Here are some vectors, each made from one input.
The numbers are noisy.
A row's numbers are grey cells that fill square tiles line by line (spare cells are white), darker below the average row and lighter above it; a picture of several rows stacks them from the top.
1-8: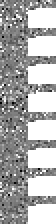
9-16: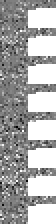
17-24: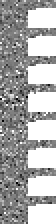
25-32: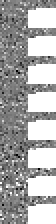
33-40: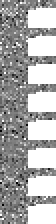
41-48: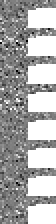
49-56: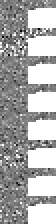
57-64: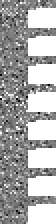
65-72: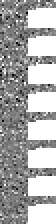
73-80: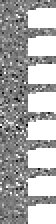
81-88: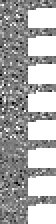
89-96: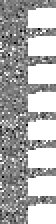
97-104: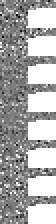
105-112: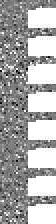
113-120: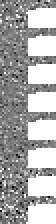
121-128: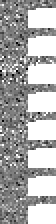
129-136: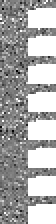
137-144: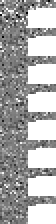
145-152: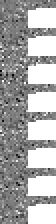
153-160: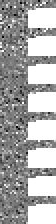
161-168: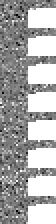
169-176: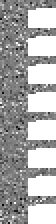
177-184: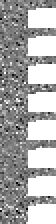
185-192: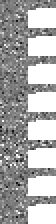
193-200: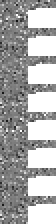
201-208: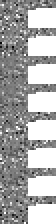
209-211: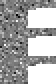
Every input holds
a point on a 6-point line.
